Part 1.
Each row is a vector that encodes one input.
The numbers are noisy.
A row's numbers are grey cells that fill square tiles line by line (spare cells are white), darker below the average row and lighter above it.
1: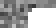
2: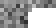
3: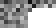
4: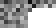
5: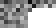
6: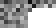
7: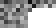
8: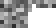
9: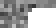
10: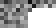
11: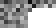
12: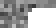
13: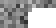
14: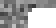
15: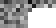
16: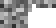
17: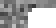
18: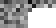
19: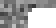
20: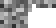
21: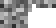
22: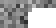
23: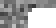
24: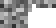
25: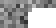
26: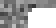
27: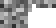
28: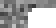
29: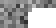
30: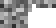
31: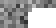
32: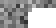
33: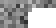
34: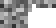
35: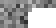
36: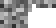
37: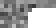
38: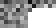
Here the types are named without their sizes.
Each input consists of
a point on a line.
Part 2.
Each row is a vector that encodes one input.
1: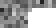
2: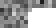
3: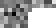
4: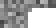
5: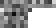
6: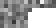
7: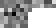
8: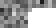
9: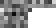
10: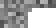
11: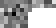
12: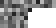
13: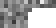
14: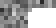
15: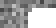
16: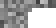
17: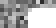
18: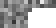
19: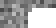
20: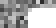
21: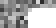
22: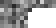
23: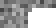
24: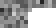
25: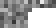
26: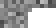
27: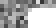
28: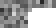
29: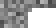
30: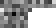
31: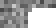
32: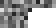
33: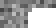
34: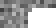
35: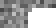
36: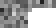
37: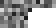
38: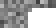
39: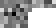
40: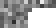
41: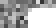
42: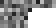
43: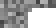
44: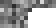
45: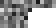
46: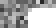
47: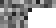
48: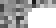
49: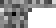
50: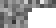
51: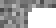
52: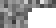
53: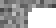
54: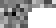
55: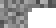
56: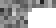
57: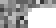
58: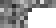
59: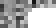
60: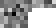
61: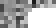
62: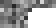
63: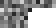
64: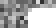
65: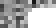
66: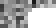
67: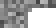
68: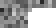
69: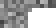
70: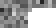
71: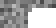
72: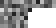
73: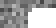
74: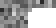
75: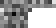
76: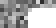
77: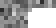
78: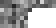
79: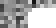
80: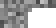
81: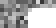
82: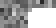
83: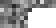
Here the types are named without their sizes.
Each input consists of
a point on a line.
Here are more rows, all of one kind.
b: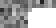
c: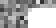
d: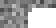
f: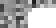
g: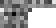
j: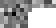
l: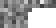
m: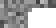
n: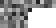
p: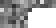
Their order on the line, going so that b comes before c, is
j, g, n, p, l, m, d, b, c, f.
